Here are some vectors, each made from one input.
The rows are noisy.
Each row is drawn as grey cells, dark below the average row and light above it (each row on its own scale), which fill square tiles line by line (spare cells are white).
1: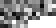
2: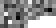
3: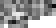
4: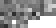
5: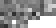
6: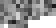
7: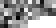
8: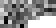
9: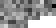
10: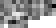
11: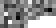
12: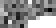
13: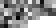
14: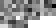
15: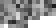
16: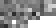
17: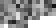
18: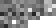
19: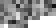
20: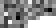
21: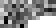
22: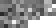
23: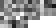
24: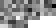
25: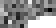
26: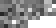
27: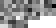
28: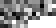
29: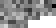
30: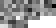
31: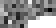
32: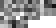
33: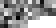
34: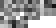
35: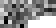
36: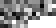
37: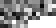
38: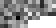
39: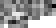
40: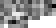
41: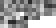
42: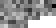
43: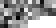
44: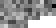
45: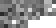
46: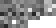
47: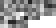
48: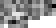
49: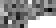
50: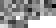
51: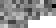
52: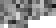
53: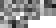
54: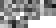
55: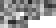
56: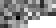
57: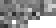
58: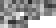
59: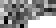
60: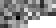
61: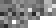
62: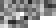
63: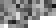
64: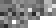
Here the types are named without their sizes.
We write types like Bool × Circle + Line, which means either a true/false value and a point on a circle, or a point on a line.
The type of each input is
Circle + Line.
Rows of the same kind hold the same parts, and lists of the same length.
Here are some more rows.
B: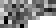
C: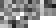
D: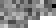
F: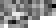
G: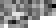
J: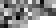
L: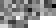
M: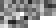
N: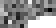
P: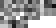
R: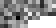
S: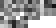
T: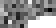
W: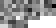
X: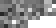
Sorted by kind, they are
B, J, N, R, T, X
C, D, F, G, L, M, P, S, W

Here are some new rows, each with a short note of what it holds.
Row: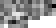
a point on a circle
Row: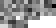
a point on a circle
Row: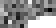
a point on a line
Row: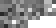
a point on a line
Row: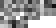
a point on a circle
